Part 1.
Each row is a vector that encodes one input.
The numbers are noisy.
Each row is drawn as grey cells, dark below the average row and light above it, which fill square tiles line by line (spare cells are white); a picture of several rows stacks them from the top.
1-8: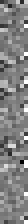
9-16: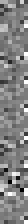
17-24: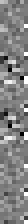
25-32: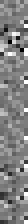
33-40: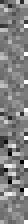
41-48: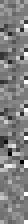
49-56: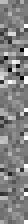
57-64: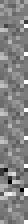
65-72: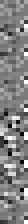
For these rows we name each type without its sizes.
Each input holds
a point on a line.
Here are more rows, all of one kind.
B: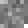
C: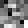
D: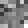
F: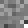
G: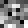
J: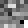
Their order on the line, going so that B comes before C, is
F, B, D, J, C, G.
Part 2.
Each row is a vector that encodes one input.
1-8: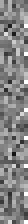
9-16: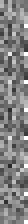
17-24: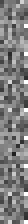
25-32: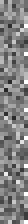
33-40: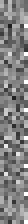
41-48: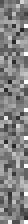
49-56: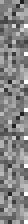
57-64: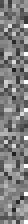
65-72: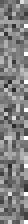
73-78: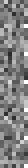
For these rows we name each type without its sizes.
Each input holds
three true/false values.
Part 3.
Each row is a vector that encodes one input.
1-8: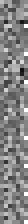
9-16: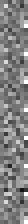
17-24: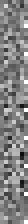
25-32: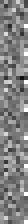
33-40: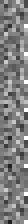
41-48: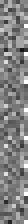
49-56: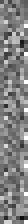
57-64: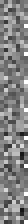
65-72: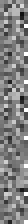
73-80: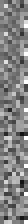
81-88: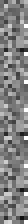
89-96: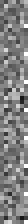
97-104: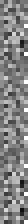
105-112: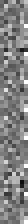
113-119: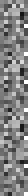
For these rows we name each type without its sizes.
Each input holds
a point on a line.
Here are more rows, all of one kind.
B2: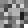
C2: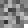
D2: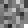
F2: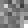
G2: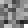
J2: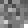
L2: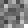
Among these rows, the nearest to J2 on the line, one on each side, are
D2 and F2.
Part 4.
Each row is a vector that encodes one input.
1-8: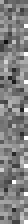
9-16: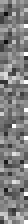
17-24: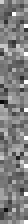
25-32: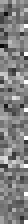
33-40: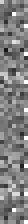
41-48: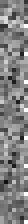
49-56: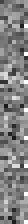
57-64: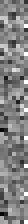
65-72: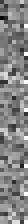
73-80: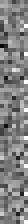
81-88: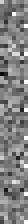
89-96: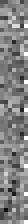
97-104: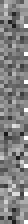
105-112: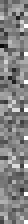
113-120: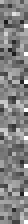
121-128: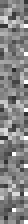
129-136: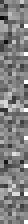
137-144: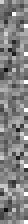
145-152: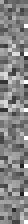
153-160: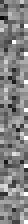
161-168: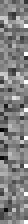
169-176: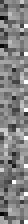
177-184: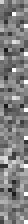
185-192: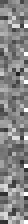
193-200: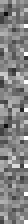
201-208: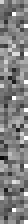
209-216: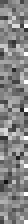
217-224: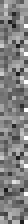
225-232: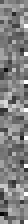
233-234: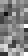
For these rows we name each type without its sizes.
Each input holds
a node of a tree.
